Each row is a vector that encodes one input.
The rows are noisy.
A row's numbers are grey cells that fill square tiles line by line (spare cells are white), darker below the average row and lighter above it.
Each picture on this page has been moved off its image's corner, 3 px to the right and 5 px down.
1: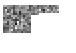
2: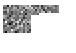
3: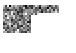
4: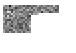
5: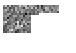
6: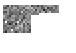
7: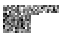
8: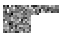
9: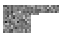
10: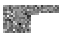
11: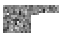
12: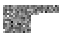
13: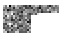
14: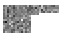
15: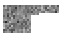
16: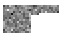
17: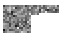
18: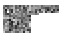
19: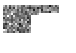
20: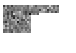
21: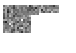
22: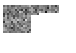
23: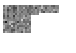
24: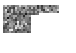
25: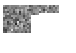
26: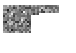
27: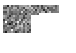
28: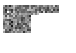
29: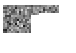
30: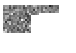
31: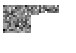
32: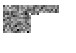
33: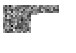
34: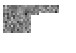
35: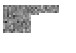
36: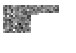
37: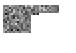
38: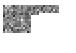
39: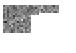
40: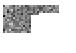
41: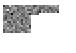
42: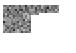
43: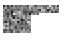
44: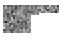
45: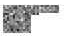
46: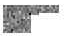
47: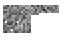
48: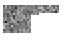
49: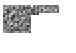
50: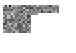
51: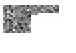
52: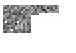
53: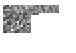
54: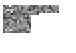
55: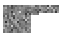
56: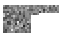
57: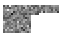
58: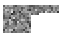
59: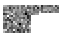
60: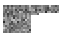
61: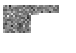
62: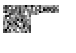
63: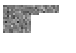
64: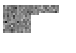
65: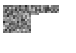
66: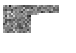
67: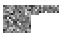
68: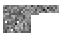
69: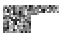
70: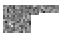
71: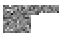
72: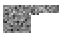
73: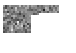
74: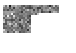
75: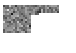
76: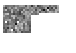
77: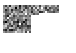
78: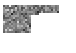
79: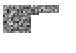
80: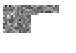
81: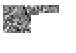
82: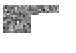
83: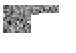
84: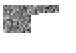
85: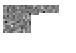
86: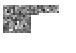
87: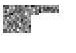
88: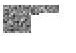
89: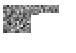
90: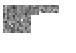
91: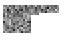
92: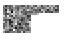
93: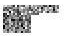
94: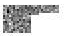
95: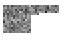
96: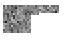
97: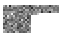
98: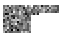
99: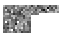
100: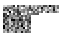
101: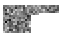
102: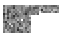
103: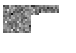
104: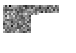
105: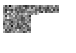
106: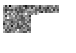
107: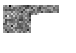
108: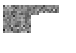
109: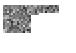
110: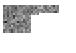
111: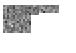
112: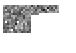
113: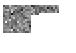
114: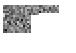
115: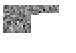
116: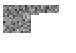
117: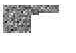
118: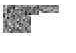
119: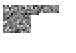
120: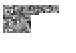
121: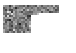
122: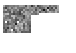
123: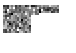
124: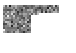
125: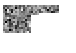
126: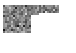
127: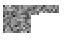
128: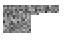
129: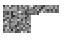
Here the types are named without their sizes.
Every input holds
a list of points on a line.
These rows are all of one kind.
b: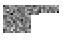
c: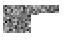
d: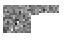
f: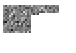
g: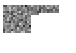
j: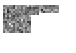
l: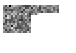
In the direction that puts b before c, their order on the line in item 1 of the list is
d, b, g, j, f, c, l.
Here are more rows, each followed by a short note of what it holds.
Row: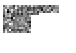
a list of three items
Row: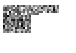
the empty list
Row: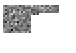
a list of three items
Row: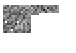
a list of one item
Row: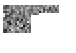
a list of three items
